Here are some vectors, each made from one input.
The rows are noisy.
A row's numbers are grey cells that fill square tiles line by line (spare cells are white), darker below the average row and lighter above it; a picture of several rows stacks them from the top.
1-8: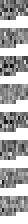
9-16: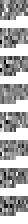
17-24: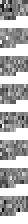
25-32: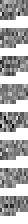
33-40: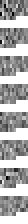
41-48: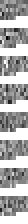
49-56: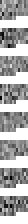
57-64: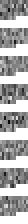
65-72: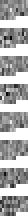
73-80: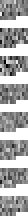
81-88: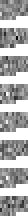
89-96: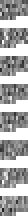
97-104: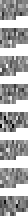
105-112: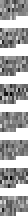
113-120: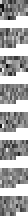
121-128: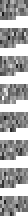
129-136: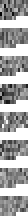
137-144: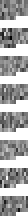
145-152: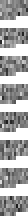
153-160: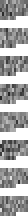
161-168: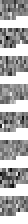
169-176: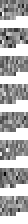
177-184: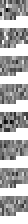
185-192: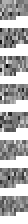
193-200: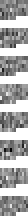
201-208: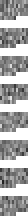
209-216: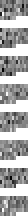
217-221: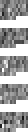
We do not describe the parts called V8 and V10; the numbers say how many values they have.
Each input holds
one of 7 labels, together with either one of 7 labels and a value of V10, or a value of V8.
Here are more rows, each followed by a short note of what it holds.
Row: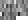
two labels (each one of 7) and a value of V10
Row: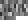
one of 7 labels and a value of V8
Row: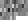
one of 7 labels and a value of V8
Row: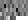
two labels (each one of 7) and a value of V10
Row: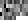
one of 7 labels and a value of V8
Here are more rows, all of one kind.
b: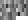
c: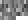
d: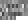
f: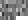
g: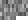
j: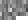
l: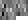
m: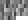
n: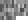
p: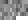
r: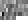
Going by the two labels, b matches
c and m.
